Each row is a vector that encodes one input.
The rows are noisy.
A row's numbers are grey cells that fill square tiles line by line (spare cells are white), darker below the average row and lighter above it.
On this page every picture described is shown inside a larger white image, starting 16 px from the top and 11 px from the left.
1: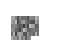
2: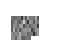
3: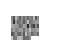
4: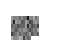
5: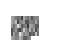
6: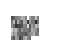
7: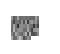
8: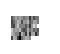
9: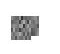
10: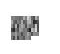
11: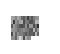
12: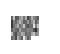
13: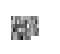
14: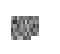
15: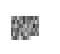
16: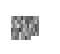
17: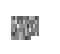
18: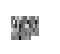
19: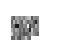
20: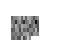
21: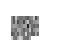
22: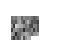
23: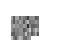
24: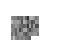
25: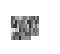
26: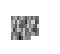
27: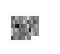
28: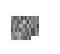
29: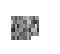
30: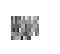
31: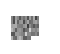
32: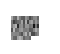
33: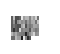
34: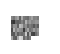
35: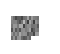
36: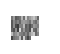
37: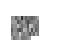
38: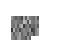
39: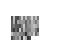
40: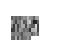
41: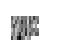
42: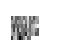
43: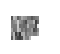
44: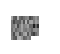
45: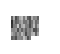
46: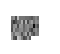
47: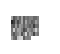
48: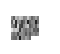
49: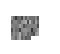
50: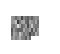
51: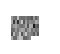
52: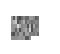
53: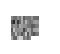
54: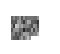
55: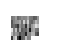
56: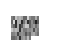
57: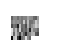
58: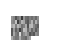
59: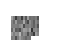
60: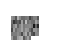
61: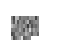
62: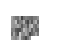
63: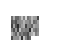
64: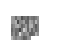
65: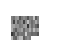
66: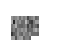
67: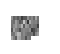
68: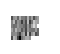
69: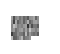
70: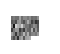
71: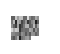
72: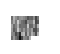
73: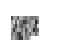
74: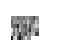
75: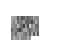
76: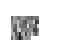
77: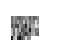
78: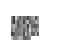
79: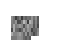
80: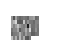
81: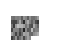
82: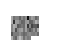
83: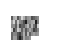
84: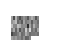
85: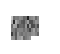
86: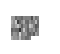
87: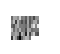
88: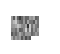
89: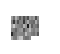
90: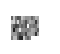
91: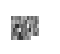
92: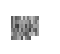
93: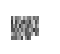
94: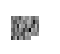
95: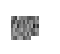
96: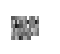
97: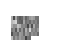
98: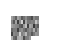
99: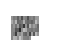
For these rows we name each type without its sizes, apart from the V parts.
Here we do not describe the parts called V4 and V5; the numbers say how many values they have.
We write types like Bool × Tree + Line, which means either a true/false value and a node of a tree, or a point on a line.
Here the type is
Bool × Circle + V4 × V5.
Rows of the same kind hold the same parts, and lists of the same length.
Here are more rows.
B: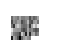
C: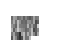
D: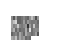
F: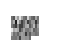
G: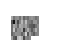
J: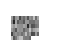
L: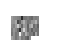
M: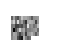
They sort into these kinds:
B, C, F, M
D, G, J, L

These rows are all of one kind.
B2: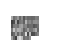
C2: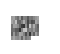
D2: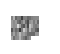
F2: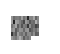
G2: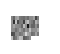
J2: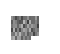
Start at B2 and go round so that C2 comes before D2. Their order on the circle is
B2, G2, F2, C2, D2, J2.
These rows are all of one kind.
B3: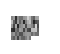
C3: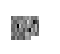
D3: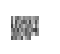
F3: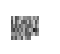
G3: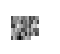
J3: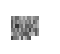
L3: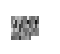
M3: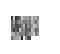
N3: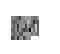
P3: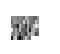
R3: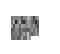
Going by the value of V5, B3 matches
C3, N3 and R3.
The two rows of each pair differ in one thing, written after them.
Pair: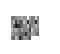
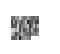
the value of V4
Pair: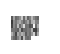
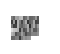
the value of V5
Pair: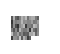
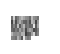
the value of V4
